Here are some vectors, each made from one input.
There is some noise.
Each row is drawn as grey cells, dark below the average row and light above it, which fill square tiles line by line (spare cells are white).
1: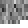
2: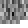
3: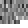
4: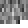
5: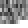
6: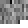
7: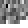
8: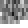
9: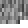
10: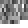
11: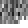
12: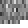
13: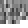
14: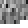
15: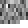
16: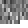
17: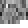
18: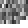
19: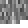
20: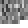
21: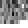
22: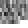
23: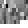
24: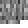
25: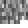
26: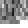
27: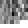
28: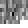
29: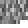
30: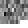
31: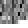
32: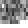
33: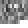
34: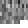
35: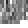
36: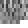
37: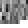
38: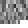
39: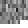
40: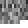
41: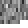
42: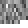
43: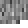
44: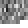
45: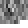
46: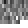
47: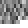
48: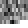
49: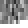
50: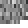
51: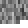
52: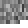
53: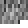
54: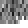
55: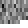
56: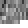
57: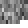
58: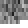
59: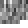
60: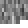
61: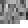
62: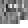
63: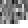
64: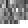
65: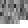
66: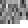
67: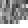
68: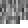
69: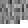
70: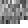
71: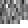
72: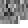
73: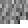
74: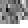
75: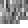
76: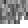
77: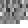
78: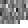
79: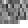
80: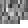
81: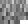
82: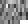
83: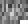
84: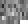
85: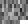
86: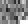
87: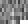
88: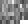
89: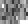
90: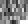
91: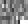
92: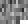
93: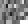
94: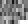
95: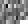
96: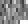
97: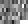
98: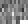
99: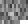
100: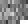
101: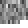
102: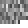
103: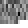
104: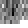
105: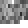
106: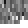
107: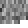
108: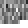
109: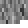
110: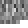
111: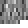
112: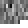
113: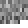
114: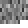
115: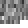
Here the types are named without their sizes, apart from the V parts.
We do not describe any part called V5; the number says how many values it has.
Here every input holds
a value of V5, together with either a label, or a node of a tree.
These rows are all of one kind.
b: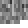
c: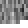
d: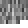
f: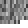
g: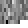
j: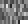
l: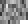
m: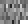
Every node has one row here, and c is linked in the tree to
d.
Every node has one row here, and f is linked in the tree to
b.
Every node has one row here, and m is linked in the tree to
j and l.
